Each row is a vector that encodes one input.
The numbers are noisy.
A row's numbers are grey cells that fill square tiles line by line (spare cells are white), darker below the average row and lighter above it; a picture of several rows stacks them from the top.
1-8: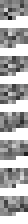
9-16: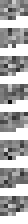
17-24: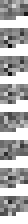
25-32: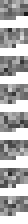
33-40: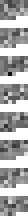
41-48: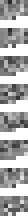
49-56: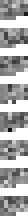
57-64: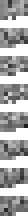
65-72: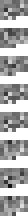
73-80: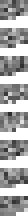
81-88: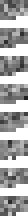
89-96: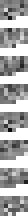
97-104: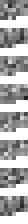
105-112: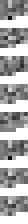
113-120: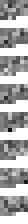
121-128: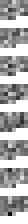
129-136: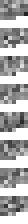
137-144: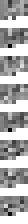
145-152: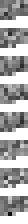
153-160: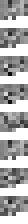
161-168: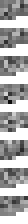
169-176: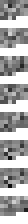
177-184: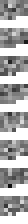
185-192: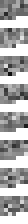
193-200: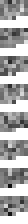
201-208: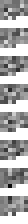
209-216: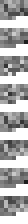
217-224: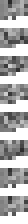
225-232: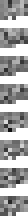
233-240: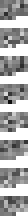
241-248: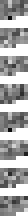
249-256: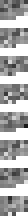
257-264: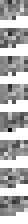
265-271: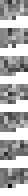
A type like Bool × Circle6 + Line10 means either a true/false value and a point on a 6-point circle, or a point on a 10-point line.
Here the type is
Bool × Bool × Bool × Bool.
